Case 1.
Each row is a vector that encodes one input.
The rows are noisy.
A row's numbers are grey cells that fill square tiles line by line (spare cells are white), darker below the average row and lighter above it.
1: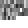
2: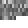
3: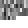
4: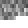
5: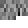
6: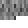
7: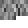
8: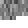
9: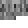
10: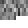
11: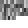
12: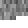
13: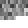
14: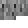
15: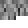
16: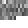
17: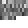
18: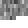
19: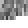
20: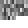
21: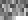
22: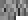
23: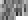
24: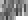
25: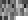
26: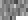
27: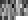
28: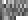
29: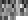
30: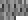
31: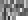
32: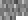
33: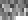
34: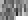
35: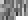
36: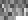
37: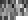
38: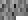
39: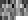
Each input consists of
a node of an 8-node tree.
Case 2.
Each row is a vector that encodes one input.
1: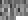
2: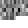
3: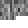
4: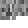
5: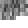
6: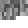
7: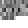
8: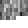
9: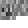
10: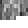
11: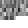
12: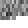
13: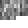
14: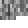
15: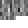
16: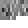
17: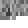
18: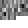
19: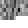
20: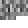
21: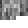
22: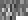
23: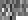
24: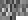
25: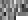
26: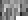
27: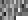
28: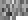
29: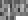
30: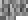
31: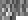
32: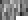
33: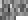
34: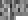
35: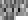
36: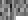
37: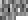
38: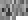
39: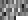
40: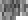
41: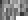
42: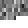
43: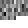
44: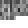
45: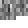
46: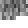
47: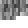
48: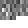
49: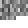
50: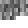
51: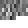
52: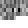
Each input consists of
three true/false values.
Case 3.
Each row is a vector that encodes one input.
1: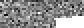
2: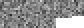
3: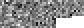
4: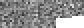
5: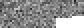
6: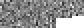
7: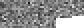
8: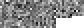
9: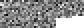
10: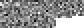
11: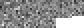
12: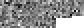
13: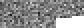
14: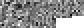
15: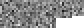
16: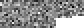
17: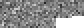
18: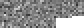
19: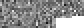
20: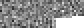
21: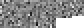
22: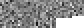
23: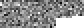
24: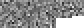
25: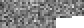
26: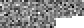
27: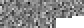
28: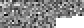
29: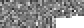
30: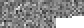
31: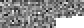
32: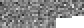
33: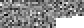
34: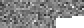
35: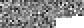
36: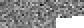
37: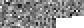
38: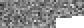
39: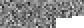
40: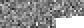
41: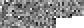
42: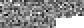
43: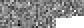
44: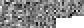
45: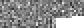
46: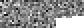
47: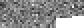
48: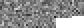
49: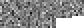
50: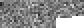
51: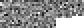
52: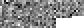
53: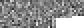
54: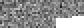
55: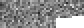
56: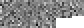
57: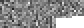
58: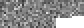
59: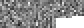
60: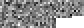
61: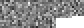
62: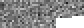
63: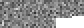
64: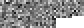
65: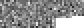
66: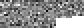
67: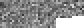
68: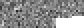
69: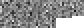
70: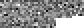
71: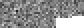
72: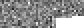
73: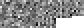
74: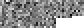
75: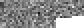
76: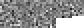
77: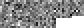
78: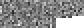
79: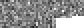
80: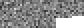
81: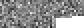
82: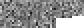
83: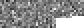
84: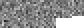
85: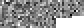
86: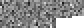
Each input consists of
a point on a 6-point line.
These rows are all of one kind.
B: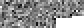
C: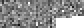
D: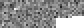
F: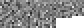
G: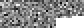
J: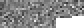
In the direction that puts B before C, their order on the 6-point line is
B, F, J, D, C, G.
